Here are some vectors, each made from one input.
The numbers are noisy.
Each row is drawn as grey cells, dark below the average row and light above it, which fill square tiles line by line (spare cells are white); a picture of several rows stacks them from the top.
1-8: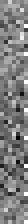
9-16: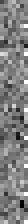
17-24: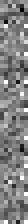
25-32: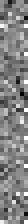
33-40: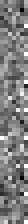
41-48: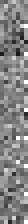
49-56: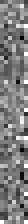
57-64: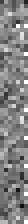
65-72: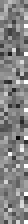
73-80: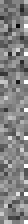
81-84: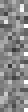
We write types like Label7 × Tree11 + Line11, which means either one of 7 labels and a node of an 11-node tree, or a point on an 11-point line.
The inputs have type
Bool × Bool × Bool × (Line4 + Line5) × Line5.
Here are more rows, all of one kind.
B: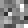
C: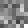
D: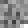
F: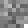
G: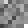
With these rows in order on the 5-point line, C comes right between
B and G.
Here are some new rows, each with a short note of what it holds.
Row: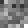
a point on a 4-point line, a point on a 5-point line and three true/false values
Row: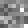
a point on a 4-point line, a point on a 5-point line and three true/false values
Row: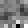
a point on each of two 5-point lines and three true/false values
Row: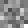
a point on a 4-point line, a point on a 5-point line and three true/false values
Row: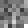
a point on each of two 5-point lines and three true/false values
